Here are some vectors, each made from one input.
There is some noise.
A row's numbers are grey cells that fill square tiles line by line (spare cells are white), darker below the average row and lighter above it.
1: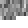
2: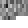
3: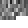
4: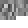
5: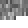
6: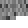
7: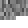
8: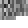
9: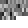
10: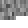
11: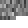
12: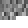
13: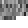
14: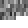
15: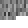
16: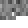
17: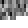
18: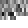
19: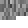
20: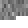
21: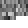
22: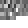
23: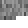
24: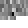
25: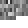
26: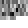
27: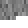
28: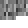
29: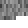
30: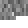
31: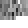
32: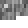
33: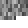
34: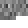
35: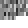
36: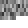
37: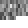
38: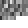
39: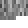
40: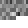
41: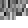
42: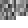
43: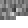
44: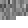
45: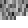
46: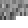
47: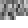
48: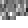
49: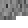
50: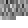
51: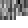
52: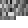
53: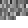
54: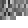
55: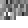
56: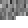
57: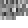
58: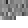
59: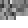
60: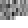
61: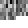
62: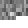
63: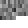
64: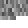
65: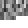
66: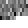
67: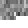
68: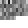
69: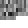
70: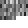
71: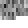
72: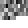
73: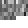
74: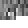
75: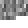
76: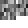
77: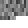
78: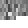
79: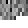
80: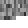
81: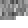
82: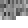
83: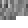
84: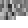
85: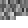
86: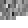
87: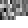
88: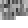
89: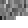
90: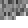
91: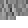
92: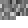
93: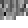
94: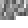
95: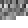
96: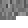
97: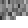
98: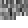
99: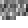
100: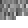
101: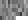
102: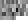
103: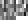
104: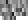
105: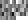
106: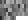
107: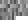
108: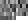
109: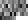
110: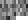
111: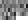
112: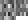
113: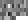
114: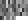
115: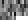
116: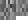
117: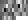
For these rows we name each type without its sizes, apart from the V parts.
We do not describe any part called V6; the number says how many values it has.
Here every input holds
either two values of V6, or a list of points on a line.
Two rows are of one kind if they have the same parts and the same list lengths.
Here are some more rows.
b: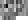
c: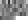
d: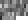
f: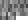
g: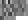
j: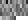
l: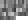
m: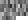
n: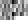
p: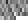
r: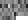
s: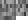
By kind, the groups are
b, r, s
c, g, l, m
d, f, j, p
n

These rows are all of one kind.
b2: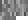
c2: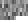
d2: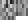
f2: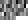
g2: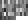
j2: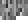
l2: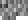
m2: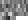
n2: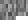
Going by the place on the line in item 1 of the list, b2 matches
j2 and m2.
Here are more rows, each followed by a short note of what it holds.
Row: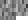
the empty list
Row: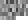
two values of V6
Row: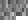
a list of one item
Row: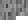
a list of two items
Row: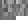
a list of two items
